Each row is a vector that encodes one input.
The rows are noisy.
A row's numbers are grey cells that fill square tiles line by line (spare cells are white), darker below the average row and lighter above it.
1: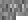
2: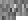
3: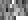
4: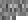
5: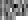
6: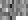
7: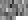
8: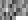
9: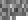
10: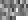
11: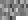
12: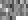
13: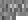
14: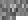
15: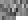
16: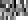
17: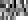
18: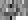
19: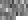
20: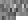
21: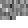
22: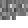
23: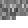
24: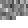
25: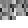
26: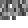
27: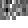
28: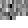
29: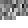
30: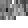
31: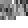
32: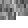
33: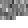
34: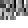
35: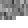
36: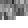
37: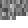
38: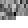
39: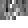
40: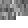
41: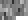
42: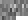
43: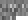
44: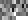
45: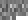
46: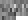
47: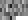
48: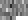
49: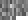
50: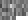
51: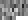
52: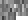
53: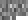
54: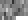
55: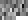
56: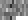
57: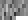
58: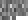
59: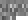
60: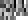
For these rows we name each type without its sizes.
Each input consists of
a list of points on a line.
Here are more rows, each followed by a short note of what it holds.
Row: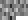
a list of two items
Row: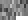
a list of one item
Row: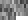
a list of one item
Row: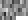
a list of two items
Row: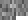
a list of one item
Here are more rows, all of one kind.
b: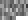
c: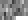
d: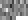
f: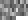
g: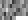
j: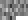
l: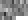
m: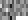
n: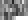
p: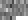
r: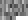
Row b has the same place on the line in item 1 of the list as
f, j and r.
